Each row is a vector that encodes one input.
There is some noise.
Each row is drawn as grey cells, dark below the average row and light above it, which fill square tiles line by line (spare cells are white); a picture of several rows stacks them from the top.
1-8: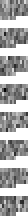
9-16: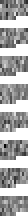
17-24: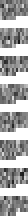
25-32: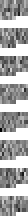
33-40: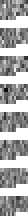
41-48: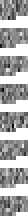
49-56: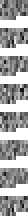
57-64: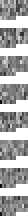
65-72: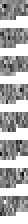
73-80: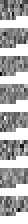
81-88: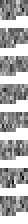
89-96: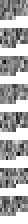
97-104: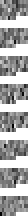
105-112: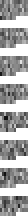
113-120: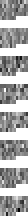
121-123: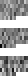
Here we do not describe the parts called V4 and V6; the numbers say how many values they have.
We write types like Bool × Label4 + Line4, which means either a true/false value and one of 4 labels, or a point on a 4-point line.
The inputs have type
List2(Line5) × V4 × V6.
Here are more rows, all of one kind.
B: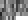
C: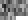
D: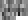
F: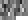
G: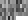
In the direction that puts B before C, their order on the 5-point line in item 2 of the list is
B, C, D, G, F.
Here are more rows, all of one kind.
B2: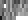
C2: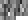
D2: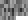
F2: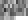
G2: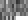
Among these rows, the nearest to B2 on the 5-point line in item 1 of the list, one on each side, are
C2 and F2.
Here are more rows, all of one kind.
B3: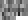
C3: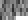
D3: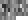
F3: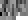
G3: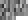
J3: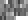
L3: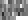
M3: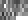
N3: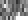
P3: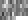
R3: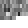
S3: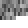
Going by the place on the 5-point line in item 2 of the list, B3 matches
J3 and N3.
